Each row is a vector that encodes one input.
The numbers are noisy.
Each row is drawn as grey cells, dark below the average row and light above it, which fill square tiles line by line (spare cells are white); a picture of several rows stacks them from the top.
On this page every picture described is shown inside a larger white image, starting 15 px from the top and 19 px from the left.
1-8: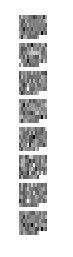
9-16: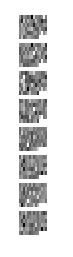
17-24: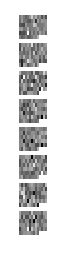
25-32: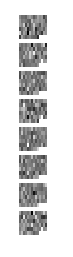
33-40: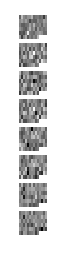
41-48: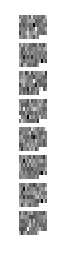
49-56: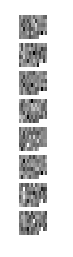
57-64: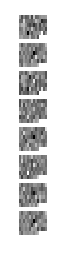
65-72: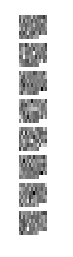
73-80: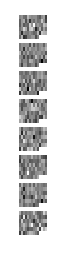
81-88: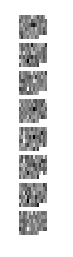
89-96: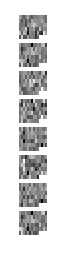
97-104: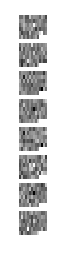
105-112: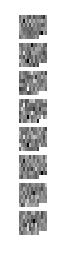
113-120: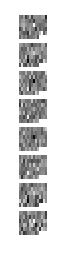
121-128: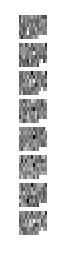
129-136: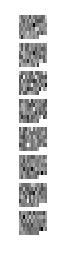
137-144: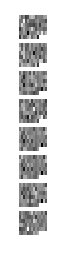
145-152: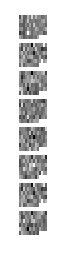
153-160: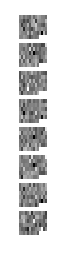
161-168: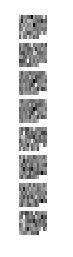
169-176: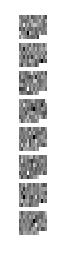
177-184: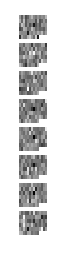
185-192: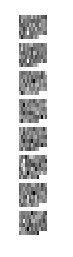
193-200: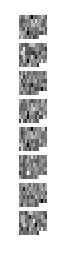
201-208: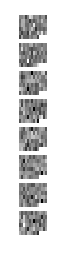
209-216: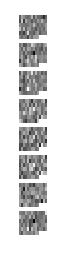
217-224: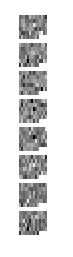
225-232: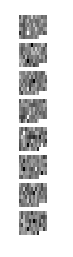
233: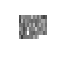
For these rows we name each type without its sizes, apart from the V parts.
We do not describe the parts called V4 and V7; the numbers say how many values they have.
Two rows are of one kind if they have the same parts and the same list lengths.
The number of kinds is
2.
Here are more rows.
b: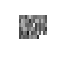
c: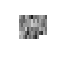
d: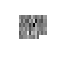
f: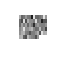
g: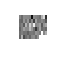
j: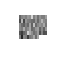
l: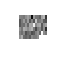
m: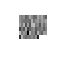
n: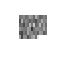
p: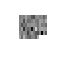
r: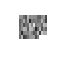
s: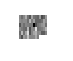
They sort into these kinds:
b, c, f, g, l, m, r
d, j, n, p, s

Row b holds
a true/false value, a value of V4 and a value of V7.
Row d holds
a label and a value of V4.
